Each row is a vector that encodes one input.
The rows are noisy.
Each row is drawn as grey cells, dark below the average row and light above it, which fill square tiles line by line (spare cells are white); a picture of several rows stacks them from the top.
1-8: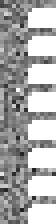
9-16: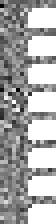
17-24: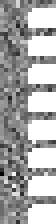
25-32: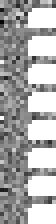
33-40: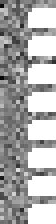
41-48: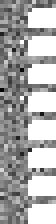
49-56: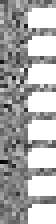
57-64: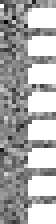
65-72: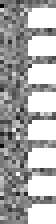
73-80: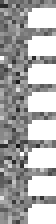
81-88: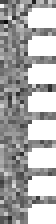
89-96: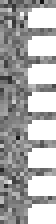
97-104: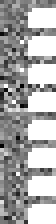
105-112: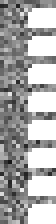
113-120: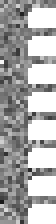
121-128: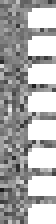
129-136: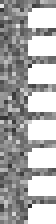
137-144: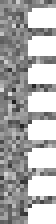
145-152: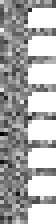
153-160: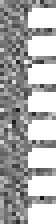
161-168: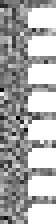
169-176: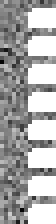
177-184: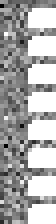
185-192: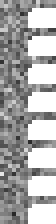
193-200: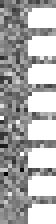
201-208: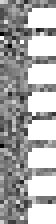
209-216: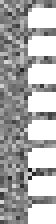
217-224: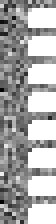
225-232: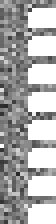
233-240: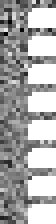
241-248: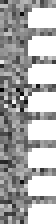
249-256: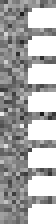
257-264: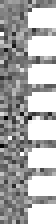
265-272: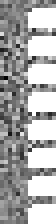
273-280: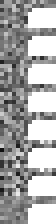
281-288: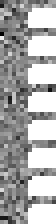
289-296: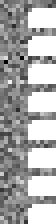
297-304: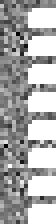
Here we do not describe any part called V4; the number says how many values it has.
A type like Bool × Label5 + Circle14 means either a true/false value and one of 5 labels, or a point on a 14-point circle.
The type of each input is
List3(Bool × V4).
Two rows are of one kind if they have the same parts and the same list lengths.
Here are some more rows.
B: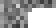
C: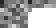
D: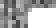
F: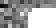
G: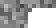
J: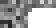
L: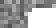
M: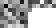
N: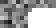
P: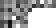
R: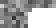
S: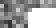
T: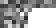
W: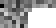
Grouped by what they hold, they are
B, D, G, L, R
C, F, T, W
J, N, P, S
M

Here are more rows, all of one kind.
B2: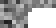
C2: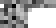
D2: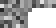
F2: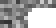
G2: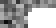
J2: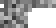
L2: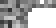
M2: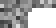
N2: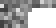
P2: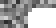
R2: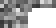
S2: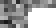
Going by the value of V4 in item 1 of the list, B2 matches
G2, M2, N2 and S2.
